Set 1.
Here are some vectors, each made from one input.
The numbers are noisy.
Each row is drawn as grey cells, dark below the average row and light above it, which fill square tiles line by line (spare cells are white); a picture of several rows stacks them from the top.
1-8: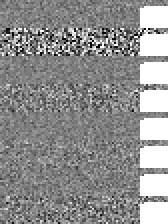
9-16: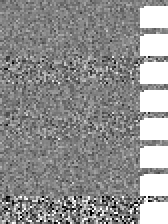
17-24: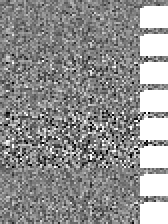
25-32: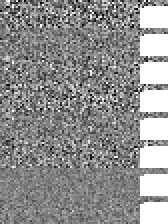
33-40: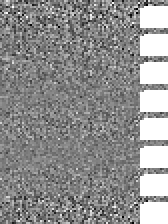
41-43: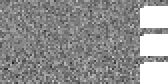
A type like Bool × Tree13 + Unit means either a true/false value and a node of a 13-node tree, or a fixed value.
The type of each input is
Tree8.
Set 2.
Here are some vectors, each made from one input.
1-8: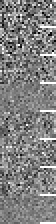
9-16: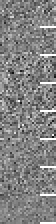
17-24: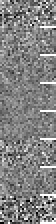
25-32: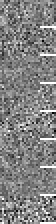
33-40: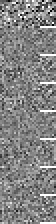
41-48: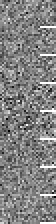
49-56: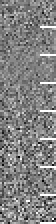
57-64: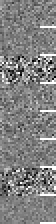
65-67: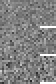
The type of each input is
Tree13.
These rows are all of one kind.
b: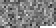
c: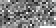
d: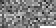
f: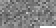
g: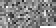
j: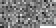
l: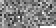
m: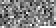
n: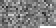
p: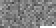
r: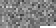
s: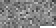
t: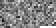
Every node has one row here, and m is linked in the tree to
f.
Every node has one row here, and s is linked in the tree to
l.
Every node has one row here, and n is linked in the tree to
f and p.
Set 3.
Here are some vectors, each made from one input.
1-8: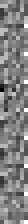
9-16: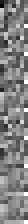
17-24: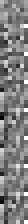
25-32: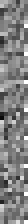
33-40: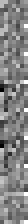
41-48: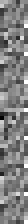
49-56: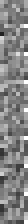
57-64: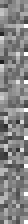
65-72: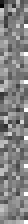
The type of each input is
Line8.
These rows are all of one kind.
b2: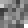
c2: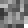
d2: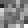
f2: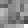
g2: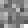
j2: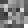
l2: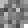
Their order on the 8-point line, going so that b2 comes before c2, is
d2, f2, g2, l2, b2, c2, j2.
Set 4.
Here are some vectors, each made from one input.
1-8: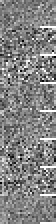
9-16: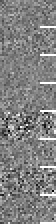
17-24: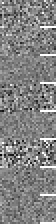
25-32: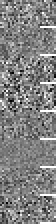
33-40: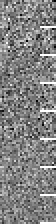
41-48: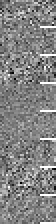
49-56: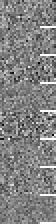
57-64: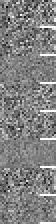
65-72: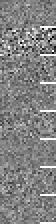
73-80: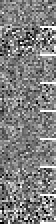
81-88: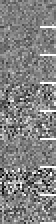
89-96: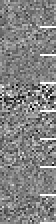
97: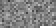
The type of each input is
Tree13.
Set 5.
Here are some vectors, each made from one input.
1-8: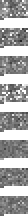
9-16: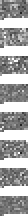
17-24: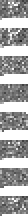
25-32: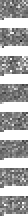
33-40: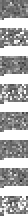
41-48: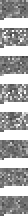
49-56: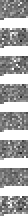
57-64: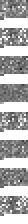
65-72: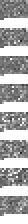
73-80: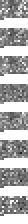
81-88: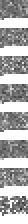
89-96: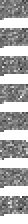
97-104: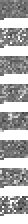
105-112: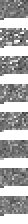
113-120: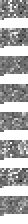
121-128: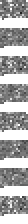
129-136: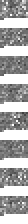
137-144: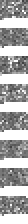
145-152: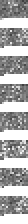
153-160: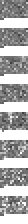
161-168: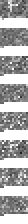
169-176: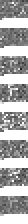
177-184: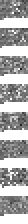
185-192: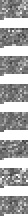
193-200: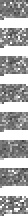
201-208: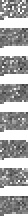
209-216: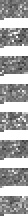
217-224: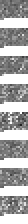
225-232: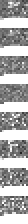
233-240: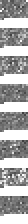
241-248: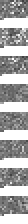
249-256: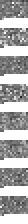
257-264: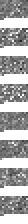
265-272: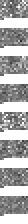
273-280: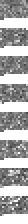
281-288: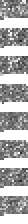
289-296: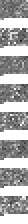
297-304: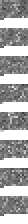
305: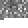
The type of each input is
Tree17.
